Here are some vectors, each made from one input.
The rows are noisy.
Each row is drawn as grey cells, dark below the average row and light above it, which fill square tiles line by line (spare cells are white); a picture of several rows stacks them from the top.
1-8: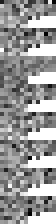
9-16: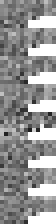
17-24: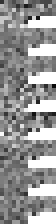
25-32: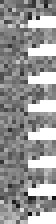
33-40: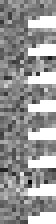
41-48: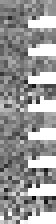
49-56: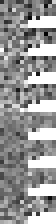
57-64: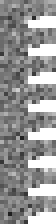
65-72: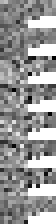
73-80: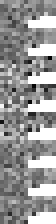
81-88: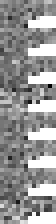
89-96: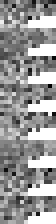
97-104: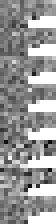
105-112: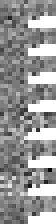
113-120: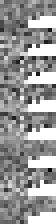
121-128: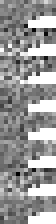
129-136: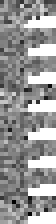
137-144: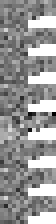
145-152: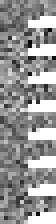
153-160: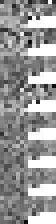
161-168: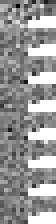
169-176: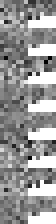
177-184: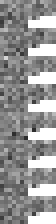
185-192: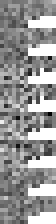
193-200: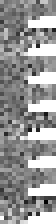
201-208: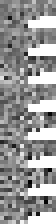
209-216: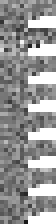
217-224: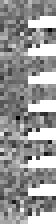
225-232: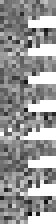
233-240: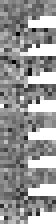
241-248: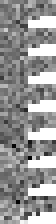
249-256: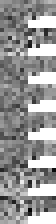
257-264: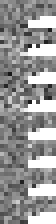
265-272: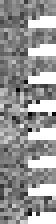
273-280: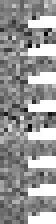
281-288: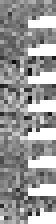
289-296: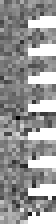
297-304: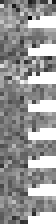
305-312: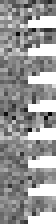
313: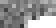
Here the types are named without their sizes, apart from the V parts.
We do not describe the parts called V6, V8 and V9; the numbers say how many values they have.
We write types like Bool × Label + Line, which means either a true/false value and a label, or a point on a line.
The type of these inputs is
Bool × Circle × V8 + Label × V6 × V9.
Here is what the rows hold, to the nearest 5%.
About 35% of them hold a point on a circle, a true/false value and a value of V8. The rest hold a label, a value of V6 and a value of V9.
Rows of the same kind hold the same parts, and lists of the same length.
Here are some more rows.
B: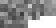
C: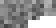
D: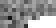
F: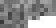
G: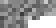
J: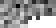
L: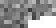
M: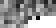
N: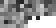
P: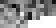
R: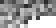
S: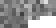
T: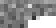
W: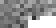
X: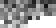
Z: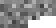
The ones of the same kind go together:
B, C, D, F, G, L, S, T, W, Z
J, M, N, P, R, X

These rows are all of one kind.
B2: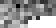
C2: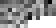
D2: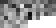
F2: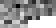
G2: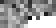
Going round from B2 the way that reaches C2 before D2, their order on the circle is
B2, F2, C2, D2, G2.
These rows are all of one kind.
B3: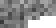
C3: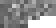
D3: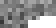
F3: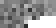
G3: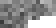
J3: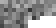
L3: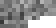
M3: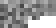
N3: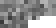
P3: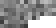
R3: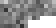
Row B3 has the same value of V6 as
F3 and L3.
